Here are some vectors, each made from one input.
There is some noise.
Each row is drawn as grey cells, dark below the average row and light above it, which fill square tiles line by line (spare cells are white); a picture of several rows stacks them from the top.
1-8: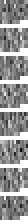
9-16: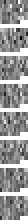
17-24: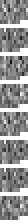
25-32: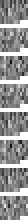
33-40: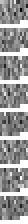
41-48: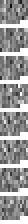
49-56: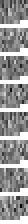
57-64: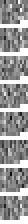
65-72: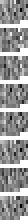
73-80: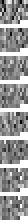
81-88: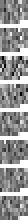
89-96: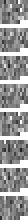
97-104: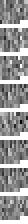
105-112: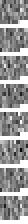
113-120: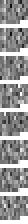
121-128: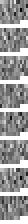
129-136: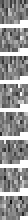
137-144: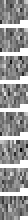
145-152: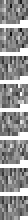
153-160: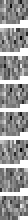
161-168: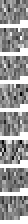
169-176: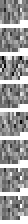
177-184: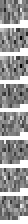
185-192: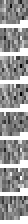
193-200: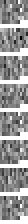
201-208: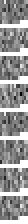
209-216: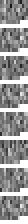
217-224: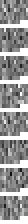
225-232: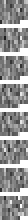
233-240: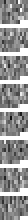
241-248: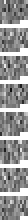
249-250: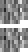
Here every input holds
either a point on a 10-point circle, or a fixed value.
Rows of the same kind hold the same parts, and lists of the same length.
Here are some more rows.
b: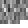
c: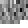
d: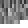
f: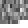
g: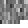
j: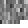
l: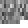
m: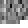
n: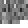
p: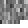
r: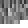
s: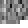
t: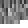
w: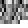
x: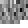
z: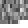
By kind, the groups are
b, c, d, f, g, j, l, m, n, p, r, s, t, x, z
w

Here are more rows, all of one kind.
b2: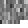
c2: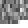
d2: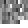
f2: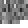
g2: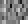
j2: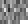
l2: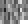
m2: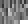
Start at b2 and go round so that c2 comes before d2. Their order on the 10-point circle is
b2, g2, m2, c2, l2, d2, j2, f2.
